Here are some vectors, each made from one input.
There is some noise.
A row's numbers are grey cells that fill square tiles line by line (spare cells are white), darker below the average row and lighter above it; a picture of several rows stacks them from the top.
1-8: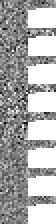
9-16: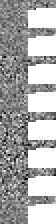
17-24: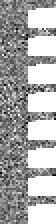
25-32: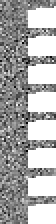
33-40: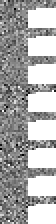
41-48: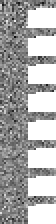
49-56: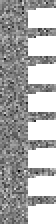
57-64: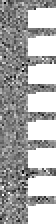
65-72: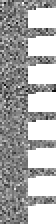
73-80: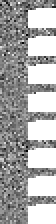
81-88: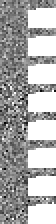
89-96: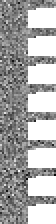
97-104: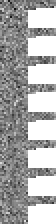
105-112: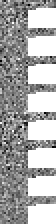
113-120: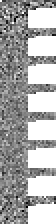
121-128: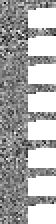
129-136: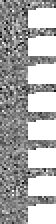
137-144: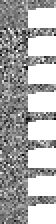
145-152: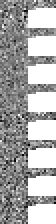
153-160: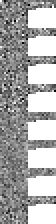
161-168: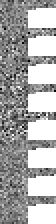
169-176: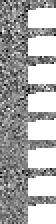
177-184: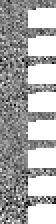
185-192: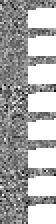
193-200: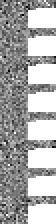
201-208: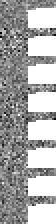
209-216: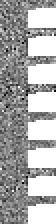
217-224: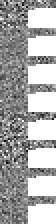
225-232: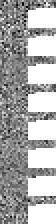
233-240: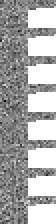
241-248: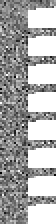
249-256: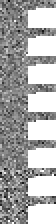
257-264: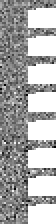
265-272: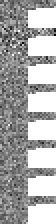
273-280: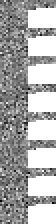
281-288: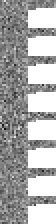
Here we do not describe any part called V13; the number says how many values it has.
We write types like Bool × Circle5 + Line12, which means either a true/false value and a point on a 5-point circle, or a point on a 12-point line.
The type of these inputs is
(Label4 + Line8) × V13 + List2(Circle8).
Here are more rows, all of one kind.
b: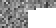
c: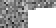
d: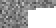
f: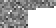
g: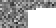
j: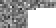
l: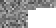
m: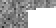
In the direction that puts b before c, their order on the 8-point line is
g, j, f, d, m, b, c, l.
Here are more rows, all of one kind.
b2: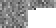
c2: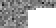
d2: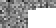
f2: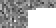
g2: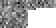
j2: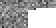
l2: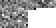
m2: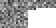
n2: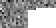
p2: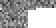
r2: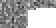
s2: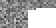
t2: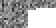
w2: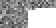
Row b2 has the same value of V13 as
g2, m2 and r2.
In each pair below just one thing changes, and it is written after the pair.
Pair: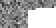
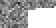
the place on the 8-point line
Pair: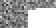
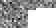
the value of V13
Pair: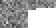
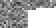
the place on the 8-point line
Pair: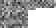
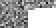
the place on the 8-point line
